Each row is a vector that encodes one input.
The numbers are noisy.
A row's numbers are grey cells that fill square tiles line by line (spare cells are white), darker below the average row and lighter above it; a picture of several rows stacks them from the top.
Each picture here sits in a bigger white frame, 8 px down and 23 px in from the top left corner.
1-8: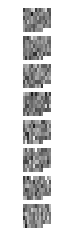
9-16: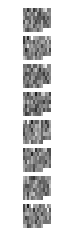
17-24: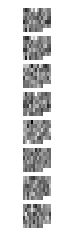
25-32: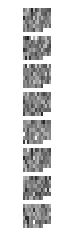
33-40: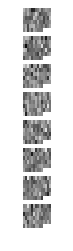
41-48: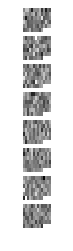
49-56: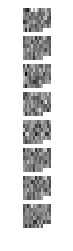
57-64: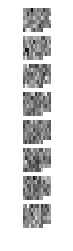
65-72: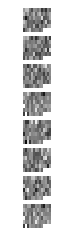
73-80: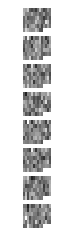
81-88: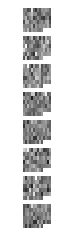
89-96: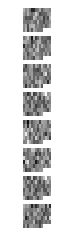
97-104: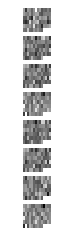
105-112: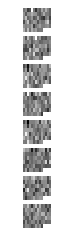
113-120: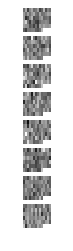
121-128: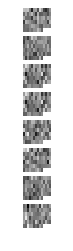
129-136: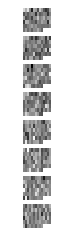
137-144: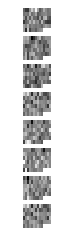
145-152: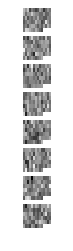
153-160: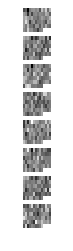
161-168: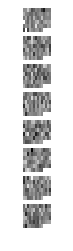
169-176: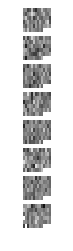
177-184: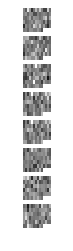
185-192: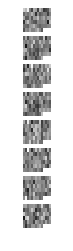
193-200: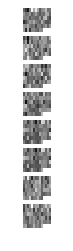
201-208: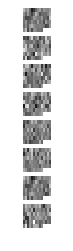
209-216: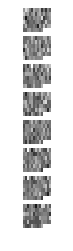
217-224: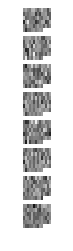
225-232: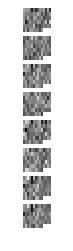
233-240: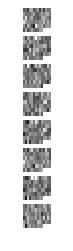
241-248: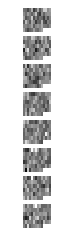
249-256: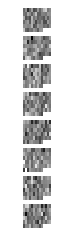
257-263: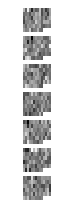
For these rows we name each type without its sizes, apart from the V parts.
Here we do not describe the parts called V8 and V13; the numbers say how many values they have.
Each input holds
a value of V13, together with either a label, or a point on a line and a value of V8.
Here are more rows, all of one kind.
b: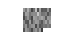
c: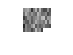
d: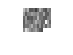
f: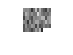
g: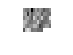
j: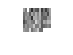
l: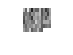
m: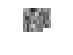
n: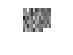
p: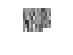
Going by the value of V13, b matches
c and f.
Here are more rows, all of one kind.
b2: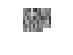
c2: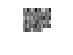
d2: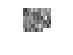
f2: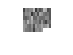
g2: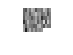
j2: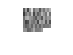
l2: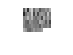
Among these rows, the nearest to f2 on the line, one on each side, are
b2 and d2.
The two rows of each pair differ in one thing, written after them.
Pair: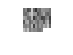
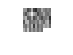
the place on the line
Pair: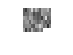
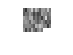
the place on the line
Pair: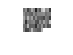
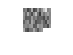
the value of V13
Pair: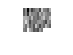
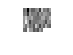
the value of V8
